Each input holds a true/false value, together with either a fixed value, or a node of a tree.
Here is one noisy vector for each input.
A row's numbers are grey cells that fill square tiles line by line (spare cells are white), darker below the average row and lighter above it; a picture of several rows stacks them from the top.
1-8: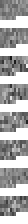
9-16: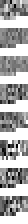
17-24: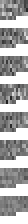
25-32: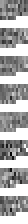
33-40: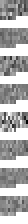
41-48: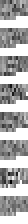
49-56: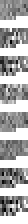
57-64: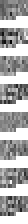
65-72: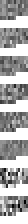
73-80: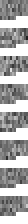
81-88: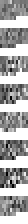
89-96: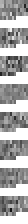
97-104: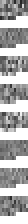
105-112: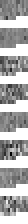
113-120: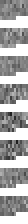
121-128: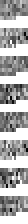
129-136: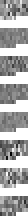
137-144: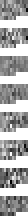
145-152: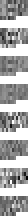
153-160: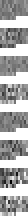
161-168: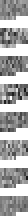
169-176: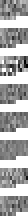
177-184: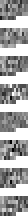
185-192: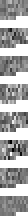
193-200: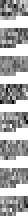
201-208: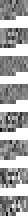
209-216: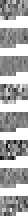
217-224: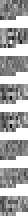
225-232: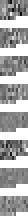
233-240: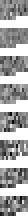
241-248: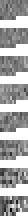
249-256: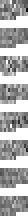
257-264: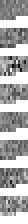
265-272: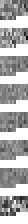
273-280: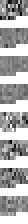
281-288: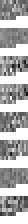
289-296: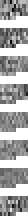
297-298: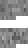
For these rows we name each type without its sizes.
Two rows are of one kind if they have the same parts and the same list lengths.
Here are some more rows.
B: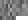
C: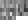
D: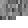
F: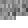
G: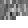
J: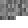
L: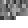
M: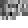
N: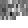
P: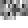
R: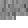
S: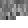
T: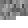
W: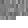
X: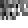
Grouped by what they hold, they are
B, C, D, F, G, J, L, M, N, P, R, T, W, X
S

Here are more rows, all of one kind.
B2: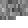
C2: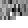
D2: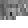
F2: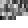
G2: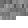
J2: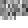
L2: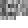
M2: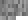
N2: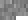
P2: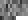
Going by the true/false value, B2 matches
G2, J2 and M2.
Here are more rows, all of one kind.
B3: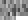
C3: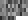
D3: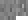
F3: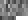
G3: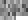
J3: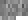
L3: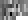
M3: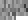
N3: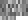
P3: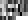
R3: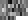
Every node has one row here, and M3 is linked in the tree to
L3.
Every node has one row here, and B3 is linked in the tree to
F3 and G3.
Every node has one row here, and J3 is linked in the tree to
G3, P3 and R3.
